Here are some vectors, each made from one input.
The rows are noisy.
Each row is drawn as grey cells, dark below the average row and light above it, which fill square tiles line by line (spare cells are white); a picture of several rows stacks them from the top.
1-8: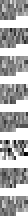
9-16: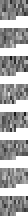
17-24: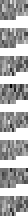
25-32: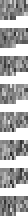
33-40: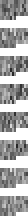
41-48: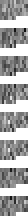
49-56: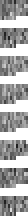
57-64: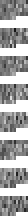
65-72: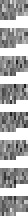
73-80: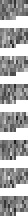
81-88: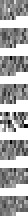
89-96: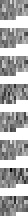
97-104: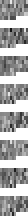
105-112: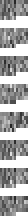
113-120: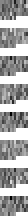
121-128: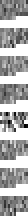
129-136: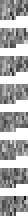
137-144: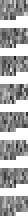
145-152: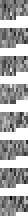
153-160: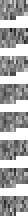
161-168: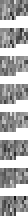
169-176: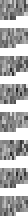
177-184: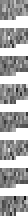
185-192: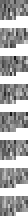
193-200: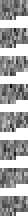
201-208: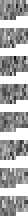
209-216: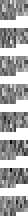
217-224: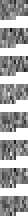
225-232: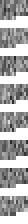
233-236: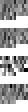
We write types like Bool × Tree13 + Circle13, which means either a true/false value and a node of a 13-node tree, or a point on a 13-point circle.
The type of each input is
List2(Line10).
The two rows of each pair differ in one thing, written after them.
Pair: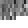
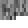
the place on the 10-point line in item 2 of the list
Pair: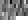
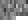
the place on the 10-point line in item 1 of the list
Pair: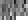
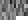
the place on the 10-point line in item 1 of the list
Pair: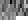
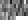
the place on the 10-point line in item 2 of the list
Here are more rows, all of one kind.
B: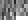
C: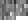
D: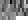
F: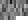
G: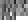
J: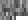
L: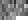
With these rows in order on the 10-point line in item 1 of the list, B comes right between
C and G.
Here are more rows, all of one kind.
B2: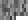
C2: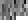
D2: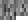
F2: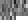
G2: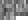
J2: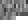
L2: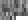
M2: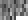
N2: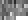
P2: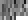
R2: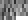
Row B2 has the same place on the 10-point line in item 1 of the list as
C2, M2 and P2.
